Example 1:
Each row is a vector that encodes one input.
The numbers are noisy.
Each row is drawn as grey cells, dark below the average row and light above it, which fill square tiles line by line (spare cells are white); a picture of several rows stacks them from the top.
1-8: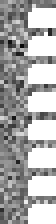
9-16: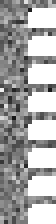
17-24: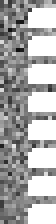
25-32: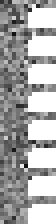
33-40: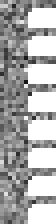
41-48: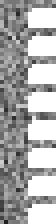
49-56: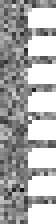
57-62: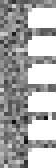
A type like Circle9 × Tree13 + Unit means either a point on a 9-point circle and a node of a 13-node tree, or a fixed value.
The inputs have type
Circle9.
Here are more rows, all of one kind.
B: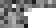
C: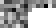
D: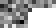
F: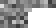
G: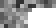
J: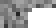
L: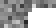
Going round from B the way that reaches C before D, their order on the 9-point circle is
B, F, L, C, J, G, D.
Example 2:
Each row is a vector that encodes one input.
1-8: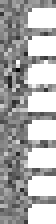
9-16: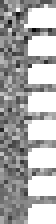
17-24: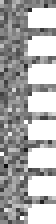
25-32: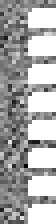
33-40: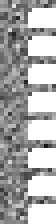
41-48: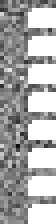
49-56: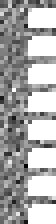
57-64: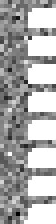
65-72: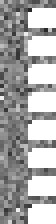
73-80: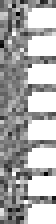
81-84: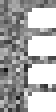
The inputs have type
Line7.
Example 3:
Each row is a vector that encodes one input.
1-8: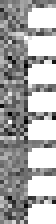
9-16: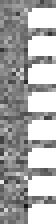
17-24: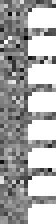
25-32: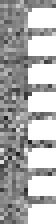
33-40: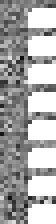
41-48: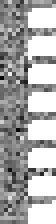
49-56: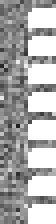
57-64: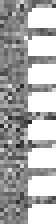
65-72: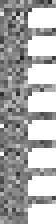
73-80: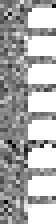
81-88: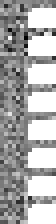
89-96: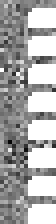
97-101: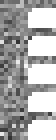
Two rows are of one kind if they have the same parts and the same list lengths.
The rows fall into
2 kinds.
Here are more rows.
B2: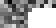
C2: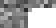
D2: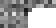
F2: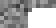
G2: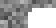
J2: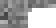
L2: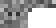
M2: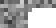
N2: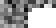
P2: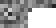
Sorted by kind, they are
B2, N2
C2, D2, F2, G2, J2, L2, M2, P2

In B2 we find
a fixed value.
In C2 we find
a point on a 10-point circle.
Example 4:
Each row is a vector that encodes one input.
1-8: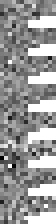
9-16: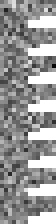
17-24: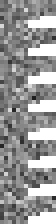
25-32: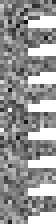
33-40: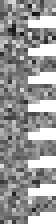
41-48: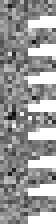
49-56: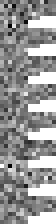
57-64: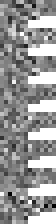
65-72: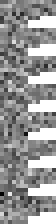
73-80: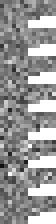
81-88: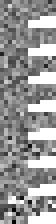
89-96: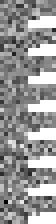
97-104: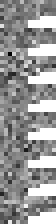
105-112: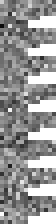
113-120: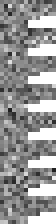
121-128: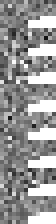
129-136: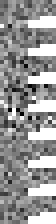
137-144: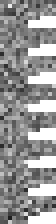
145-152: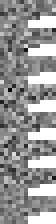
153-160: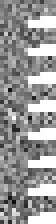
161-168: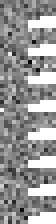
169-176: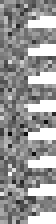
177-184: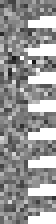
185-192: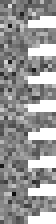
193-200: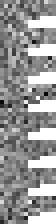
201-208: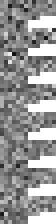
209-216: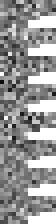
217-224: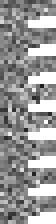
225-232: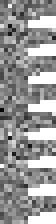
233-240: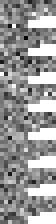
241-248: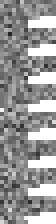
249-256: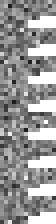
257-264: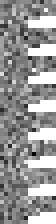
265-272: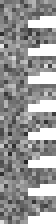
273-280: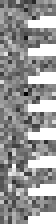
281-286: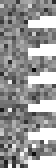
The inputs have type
Bool × Bool × Bool × Bool.
